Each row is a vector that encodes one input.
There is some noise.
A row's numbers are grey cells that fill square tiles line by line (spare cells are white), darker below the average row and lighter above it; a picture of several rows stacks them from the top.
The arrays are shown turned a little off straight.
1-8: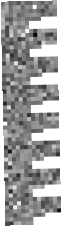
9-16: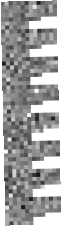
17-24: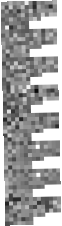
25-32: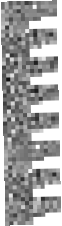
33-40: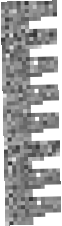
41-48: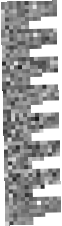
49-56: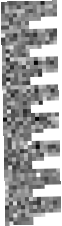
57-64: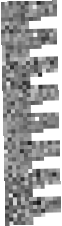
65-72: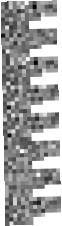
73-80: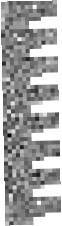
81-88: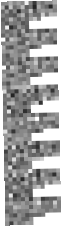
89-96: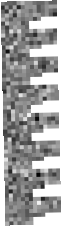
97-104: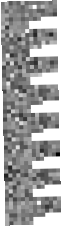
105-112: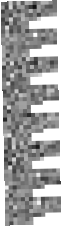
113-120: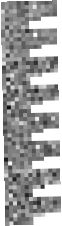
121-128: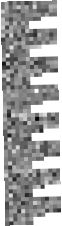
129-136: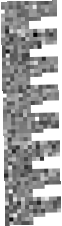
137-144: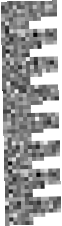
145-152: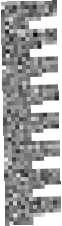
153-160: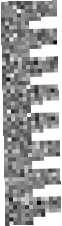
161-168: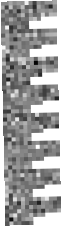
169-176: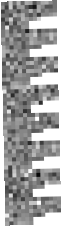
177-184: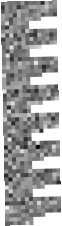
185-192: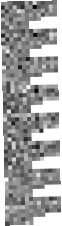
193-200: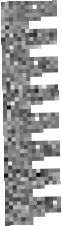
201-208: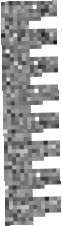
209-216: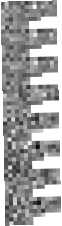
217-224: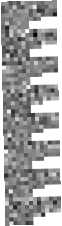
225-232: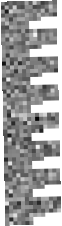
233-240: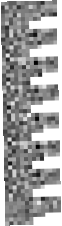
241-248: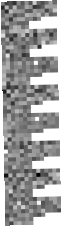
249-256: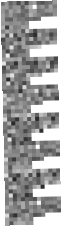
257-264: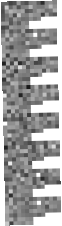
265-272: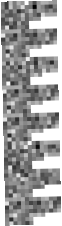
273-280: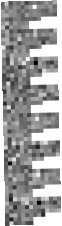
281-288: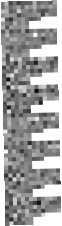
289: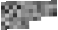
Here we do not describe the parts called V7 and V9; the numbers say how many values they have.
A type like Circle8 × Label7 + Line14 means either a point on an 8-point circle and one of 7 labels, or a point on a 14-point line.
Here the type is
Bool × Bool × Bool + (Line8 + V9) × V7.
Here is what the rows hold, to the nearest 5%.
About 40% of them hold three true/false values. The rest hold a value of V7, together with either a point on an 8-point line, or a value of V9.
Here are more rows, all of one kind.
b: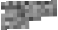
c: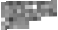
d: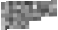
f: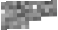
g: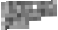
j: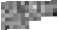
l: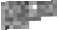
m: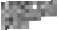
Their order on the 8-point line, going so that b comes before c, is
f, b, j, l, m, d, g, c.
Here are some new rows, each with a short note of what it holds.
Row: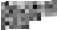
three true/false values
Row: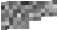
a value of V7 and a value of V9
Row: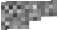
a value of V7 and a value of V9
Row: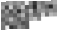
three true/false values
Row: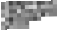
a point on an 8-point line and a value of V7
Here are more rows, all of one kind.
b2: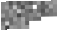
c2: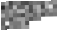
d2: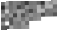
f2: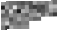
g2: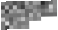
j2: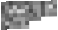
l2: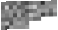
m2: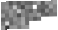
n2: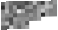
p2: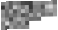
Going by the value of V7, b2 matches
g2, l2 and m2.
